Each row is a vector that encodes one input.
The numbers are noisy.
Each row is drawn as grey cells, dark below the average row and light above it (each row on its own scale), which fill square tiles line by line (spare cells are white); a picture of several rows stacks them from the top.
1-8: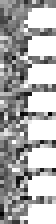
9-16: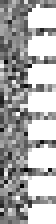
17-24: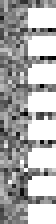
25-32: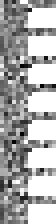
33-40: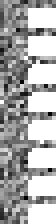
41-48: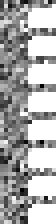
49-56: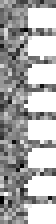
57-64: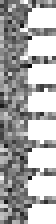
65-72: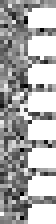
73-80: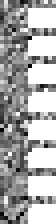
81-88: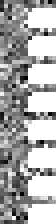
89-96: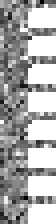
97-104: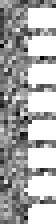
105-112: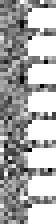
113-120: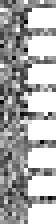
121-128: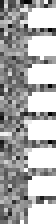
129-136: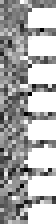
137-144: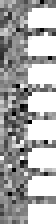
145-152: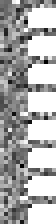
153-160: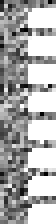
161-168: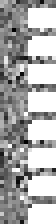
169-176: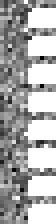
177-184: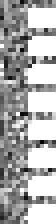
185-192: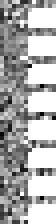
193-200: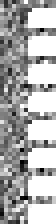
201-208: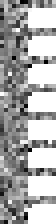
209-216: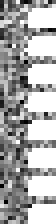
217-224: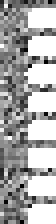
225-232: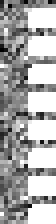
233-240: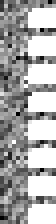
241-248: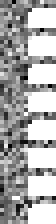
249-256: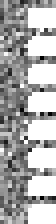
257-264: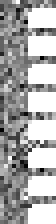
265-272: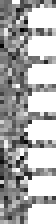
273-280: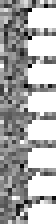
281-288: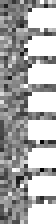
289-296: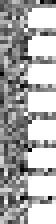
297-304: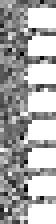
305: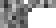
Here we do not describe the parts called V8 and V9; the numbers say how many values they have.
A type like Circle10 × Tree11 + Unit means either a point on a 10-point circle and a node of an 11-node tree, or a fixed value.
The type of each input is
(Line5 + V9) × V8 + List3(Bool × Line4).
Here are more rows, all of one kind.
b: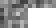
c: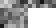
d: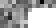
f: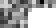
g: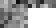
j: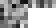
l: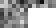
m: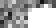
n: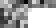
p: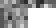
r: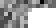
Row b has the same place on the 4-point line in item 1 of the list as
c, j, n and r.
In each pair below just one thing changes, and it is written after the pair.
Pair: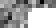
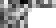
the place on the 4-point line in item 1 of the list
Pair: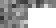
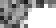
the true/false value in item 1 of the list
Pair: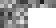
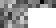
the place on the 4-point line in item 1 of the list
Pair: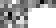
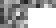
the place on the 4-point line in item 1 of the list
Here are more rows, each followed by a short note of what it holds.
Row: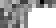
a list of three items
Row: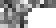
a value of V8 and a value of V9
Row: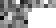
a list of one item
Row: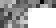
a list of three items
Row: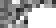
a list of one item
